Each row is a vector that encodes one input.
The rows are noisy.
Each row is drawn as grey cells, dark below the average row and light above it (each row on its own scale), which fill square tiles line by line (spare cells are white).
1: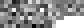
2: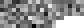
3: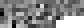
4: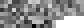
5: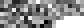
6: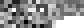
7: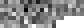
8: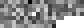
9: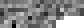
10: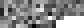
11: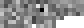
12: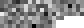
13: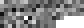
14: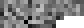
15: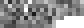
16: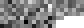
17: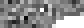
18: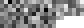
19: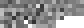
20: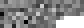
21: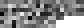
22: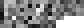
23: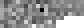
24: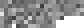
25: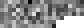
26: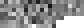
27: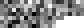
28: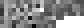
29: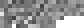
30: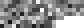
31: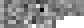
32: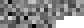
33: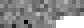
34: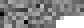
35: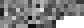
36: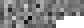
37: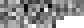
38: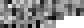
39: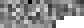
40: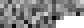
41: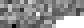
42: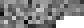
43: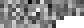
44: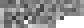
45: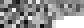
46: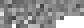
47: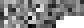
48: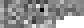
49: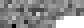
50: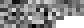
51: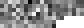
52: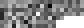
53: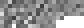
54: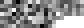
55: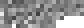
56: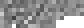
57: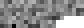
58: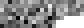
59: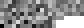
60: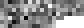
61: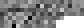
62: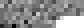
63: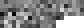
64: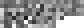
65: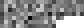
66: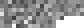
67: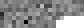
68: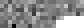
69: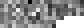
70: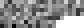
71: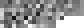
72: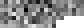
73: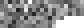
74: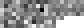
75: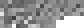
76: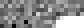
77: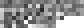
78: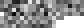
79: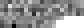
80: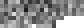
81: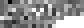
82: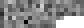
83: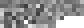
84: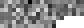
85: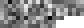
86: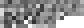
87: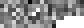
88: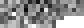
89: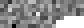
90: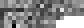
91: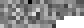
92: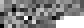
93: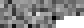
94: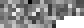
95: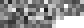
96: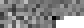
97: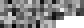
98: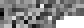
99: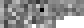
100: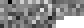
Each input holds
a point on a 5-point line, together with either a fixed value, or a node of each of two 7-node trees.
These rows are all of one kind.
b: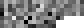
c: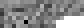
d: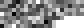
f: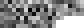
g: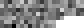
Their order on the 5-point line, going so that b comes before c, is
b, c, g, f, d.
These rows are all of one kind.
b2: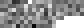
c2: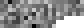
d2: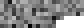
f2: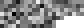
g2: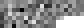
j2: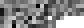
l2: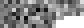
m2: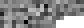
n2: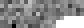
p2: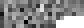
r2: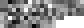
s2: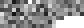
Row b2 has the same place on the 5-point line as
f2 and s2.
